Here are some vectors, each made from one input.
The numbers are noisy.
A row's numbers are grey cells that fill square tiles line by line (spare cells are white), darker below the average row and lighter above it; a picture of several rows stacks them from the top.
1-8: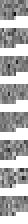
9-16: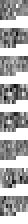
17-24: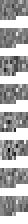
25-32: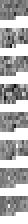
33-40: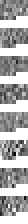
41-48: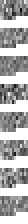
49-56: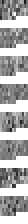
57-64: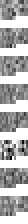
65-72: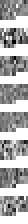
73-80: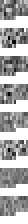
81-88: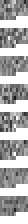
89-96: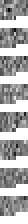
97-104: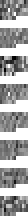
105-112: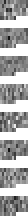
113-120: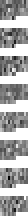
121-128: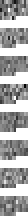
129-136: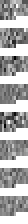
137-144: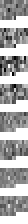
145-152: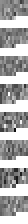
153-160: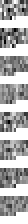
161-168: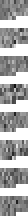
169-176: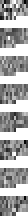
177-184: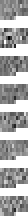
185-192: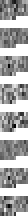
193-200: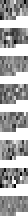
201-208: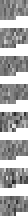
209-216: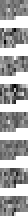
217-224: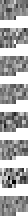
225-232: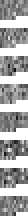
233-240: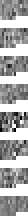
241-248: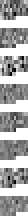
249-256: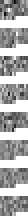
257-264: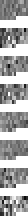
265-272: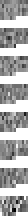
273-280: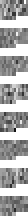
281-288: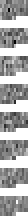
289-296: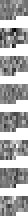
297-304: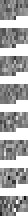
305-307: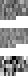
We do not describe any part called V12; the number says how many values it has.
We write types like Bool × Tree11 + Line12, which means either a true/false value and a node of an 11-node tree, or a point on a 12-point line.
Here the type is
(Line7 + V12) × Tree11.
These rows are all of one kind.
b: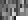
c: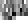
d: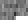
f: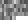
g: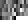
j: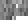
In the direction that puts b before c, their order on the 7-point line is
f, b, j, d, g, c.
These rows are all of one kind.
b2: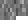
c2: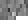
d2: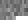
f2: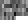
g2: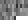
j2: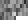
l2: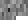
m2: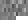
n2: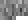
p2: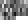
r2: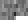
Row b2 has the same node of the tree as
c2, j2, l2 and p2.
